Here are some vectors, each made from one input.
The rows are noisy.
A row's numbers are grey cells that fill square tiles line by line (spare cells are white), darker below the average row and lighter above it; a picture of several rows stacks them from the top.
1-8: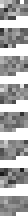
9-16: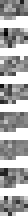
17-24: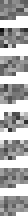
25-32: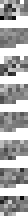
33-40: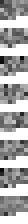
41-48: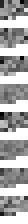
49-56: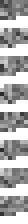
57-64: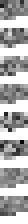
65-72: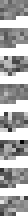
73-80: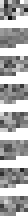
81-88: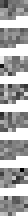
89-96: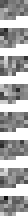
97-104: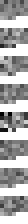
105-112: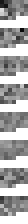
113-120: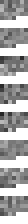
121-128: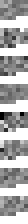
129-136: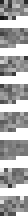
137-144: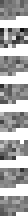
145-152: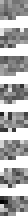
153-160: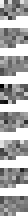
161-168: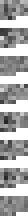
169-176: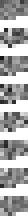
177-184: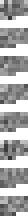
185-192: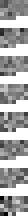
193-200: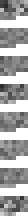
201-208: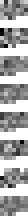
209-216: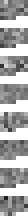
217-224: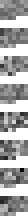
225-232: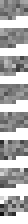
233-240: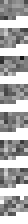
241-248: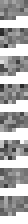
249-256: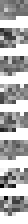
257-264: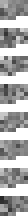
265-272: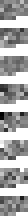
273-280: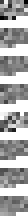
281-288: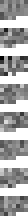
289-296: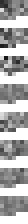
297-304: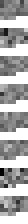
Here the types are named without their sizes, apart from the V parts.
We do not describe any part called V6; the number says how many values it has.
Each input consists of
a point on a circle, together with either a point on a circle, or a value of V6.
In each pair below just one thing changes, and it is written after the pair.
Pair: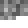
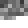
the value of V6
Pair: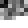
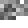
the value of V6
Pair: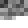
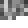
the place on the circle
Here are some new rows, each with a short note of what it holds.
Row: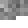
a point on each of two circles
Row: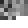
a point on each of two circles
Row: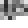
a point on each of two circles
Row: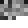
a point on each of two circles
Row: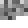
a point on a circle and a value of V6
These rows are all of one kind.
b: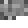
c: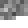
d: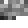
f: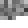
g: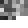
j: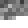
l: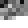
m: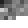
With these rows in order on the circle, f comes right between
b and g.
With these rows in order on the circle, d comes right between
c and g.
